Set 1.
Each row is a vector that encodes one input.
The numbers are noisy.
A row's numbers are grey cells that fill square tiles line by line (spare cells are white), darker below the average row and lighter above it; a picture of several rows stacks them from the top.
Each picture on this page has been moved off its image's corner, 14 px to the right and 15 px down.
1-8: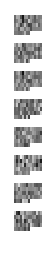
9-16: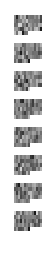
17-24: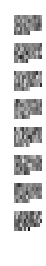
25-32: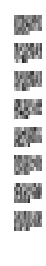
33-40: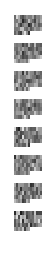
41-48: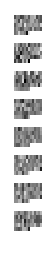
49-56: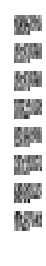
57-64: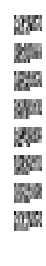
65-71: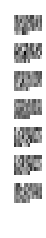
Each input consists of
one of 6 labels, together with either a fixed value, or four true/false values.
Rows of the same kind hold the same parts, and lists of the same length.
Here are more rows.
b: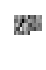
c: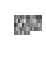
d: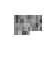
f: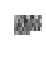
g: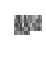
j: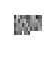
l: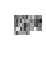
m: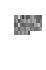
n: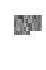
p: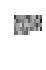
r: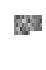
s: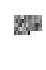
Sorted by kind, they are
b, c, d, g, j, l, m, n, p, r, s
f

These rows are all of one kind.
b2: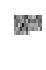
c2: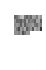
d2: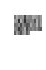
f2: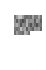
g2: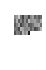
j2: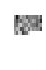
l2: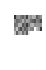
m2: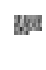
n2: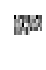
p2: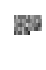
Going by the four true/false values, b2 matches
c2, d2 and l2.
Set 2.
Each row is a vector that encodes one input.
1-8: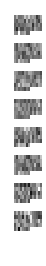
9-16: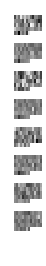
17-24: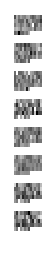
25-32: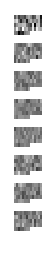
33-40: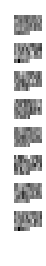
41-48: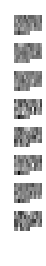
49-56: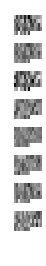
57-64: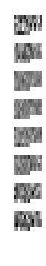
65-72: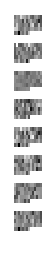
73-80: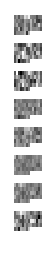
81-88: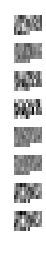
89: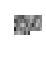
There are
2 kinds of row.
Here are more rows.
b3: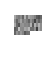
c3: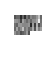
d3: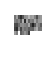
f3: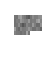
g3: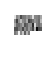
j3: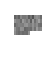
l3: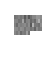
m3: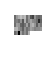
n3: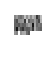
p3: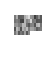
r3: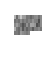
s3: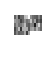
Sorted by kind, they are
b3, d3, g3, n3, p3, s3
c3, f3, j3, l3, m3, r3

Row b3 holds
a point on an 8-point line.
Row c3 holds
one of 11 labels.
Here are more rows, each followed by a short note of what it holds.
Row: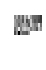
a point on an 8-point line
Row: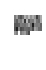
a point on an 8-point line
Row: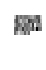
a point on an 8-point line
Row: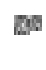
a point on an 8-point line
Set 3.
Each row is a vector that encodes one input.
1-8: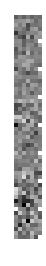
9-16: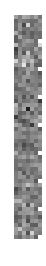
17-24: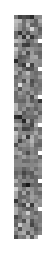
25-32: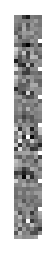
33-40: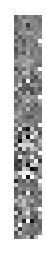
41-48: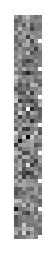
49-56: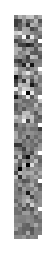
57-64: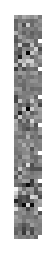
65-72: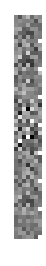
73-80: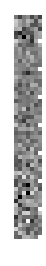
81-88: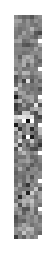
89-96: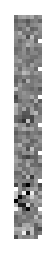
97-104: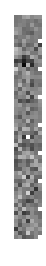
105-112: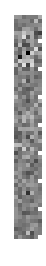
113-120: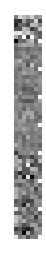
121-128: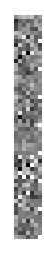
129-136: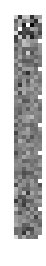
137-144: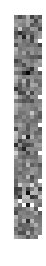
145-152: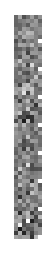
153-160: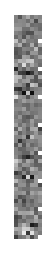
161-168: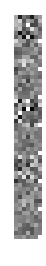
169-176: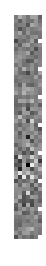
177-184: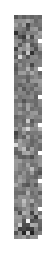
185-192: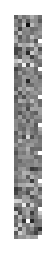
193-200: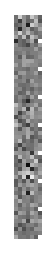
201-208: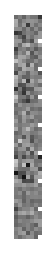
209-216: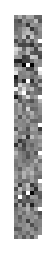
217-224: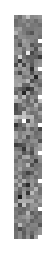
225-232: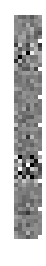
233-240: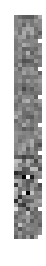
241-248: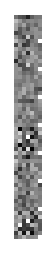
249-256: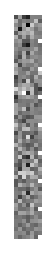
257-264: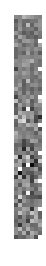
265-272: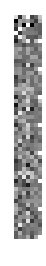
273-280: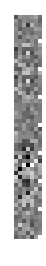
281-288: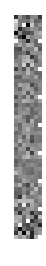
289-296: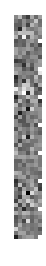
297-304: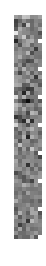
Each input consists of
either a point on a 15-point circle, or a point on a 16-point line.
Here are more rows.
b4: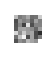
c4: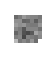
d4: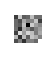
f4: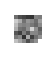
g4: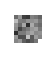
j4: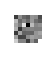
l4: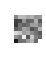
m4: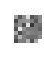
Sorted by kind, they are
b4, d4, f4, g4, m4
c4, j4, l4

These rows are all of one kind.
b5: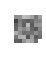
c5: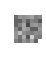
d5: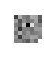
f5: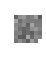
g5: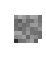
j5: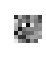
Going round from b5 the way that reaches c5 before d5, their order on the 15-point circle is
b5, j5, c5, d5, f5, g5.
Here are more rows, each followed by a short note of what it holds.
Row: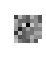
a point on a 15-point circle
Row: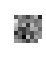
a point on a 15-point circle
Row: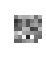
a point on a 15-point circle
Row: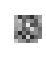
a point on a 16-point line
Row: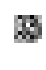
a point on a 16-point line
